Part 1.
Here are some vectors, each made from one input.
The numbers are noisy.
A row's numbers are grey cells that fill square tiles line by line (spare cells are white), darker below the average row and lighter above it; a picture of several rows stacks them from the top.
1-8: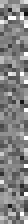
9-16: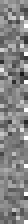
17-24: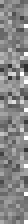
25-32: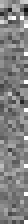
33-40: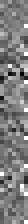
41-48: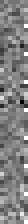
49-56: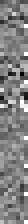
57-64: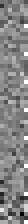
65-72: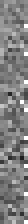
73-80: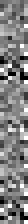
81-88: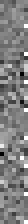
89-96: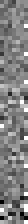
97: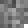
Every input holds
one of 9 labels and a true/false value.
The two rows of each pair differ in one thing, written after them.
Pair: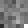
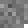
the label
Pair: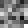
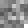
the label
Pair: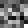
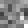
the label
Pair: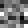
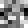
the true/false value
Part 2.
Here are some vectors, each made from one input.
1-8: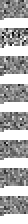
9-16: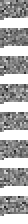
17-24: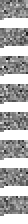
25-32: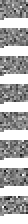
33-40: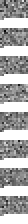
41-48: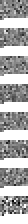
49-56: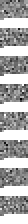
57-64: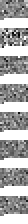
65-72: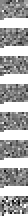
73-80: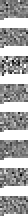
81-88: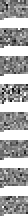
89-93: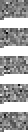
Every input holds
a list of up to two points on a 4-point line.
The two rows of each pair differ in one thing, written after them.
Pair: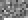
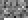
the place on the 4-point line in item 2 of the list
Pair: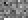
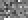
the place on the 4-point line in item 2 of the list
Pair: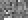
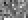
the place on the 4-point line in item 1 of the list
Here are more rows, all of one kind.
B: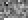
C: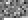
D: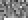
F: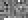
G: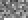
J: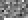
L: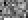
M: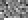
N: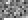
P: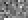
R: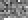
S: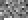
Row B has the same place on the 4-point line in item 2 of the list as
C, L and N.
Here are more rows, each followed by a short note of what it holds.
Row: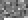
a list of two items
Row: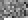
a list of two items
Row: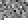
a list of two items
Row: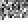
the empty list
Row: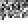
the empty list
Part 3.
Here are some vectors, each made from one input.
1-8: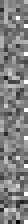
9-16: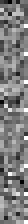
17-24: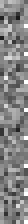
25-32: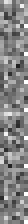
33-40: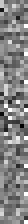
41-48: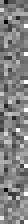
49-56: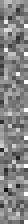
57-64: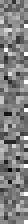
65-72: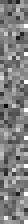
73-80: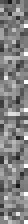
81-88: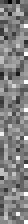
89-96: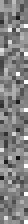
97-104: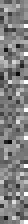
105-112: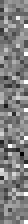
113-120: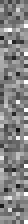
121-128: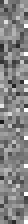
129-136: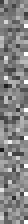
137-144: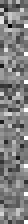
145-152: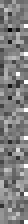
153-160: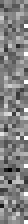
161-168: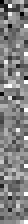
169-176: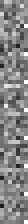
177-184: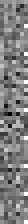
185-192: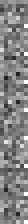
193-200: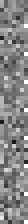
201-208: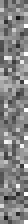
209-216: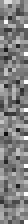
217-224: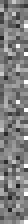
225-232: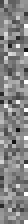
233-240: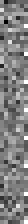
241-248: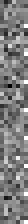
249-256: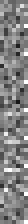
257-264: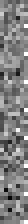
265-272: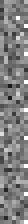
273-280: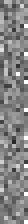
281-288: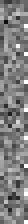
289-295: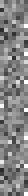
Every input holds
either a point on a 6-point circle and a true/false value, or a fixed value.
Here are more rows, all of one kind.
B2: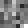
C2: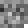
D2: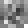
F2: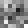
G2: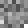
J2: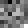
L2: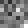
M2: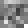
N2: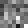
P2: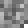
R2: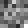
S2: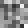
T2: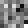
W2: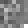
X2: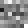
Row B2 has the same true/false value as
J2, L2, R2 and W2.
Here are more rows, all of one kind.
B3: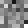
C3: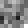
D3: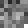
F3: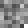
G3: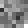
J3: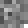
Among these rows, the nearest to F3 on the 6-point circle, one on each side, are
B3 and D3.
